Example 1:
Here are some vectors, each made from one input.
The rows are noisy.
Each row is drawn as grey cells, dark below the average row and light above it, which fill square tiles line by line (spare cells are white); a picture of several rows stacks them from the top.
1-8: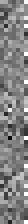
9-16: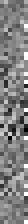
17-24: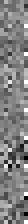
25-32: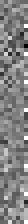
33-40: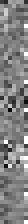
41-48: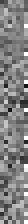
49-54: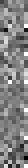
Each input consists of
a point on a 6-point line.
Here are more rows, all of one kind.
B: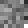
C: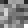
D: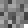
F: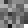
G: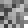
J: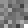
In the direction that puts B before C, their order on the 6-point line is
G, F, D, J, B, C.
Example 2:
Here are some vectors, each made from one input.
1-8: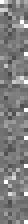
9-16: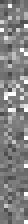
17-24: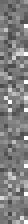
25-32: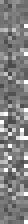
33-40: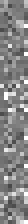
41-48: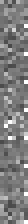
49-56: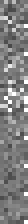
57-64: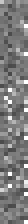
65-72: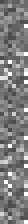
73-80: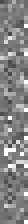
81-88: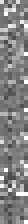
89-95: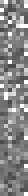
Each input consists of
a point on a 6-point line.
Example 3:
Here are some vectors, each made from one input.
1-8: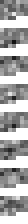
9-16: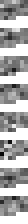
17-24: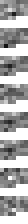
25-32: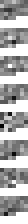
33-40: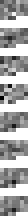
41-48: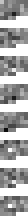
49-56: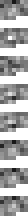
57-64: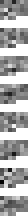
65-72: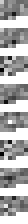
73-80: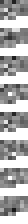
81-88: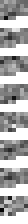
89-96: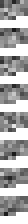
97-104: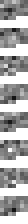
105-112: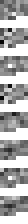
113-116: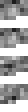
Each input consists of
either a point on a 13-point circle, or a fixed value.
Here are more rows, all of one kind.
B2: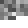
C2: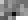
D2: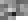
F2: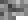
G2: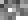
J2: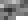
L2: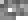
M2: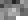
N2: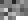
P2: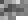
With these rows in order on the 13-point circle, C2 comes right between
D2 and J2.
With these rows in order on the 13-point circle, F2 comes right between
B2 and P2.
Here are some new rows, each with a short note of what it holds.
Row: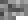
a point on a 13-point circle
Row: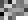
a fixed value
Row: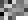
a fixed value
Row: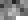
a point on a 13-point circle
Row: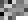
a fixed value
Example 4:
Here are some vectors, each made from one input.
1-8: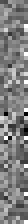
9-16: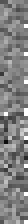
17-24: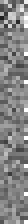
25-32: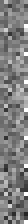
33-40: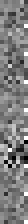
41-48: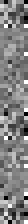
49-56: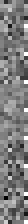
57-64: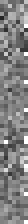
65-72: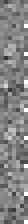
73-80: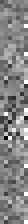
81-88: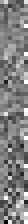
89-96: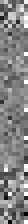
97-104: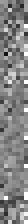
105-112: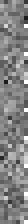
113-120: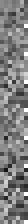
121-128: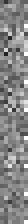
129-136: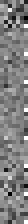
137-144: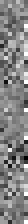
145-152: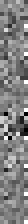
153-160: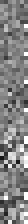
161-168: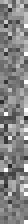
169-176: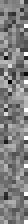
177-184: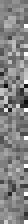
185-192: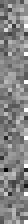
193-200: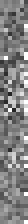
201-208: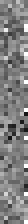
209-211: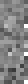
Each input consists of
a point on a 9-point line.
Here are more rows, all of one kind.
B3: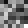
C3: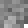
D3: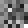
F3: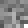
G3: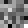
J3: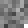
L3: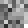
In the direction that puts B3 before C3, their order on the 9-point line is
D3, B3, F3, C3, G3, L3, J3.
